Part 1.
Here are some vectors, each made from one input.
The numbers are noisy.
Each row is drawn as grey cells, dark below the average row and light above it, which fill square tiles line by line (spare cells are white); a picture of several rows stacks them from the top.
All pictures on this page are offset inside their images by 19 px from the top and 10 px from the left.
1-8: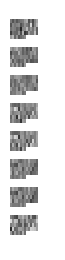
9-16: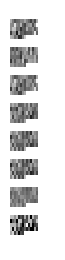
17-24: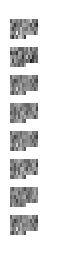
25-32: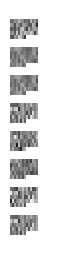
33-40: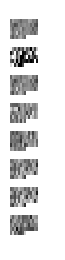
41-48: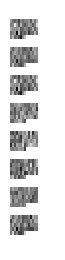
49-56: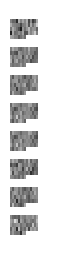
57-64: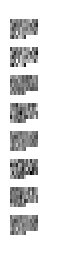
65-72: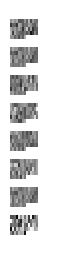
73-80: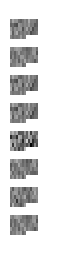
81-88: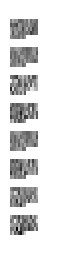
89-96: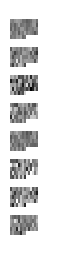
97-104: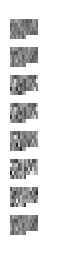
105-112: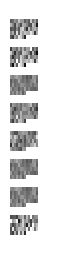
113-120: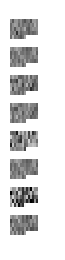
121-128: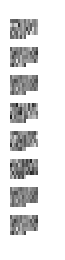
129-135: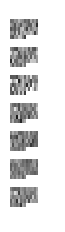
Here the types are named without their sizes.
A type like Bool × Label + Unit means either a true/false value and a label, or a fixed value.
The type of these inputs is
Line.
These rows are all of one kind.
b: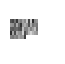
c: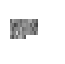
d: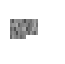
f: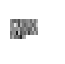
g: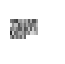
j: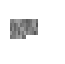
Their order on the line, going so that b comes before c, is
b, g, f, d, j, c.
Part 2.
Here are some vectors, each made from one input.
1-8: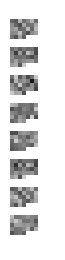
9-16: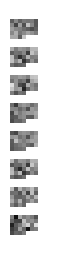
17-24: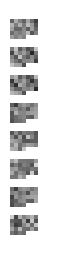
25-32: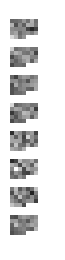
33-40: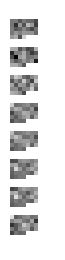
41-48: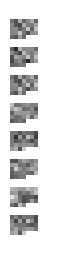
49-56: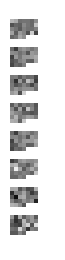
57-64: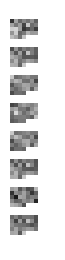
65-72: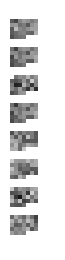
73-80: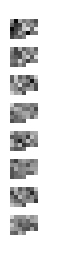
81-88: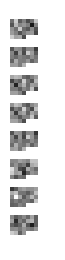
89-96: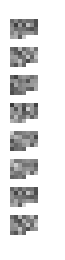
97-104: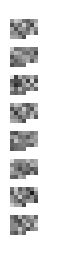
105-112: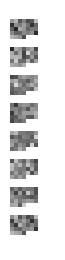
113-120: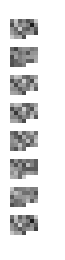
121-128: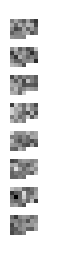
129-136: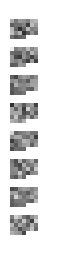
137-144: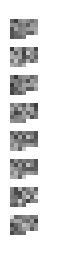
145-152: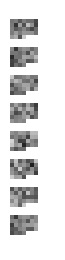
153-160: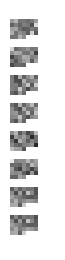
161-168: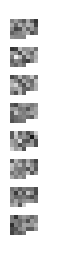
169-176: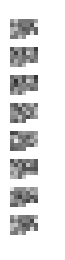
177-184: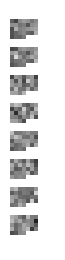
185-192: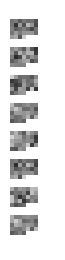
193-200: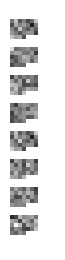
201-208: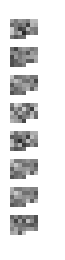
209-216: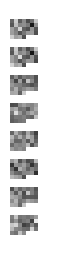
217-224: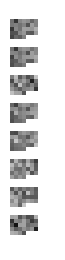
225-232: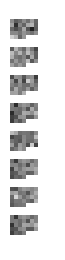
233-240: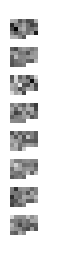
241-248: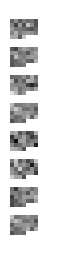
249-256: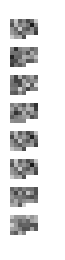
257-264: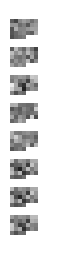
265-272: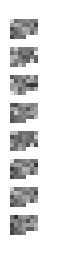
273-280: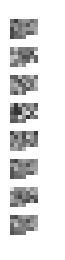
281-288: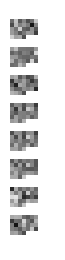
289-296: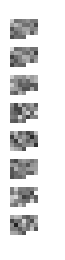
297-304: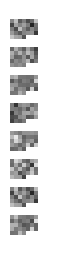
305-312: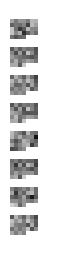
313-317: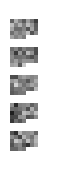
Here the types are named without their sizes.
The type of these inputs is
Line.
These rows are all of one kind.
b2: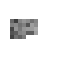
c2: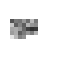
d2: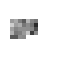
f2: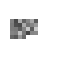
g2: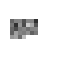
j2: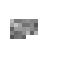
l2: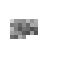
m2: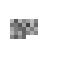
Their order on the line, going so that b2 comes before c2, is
l2, m2, f2, b2, j2, d2, g2, c2.
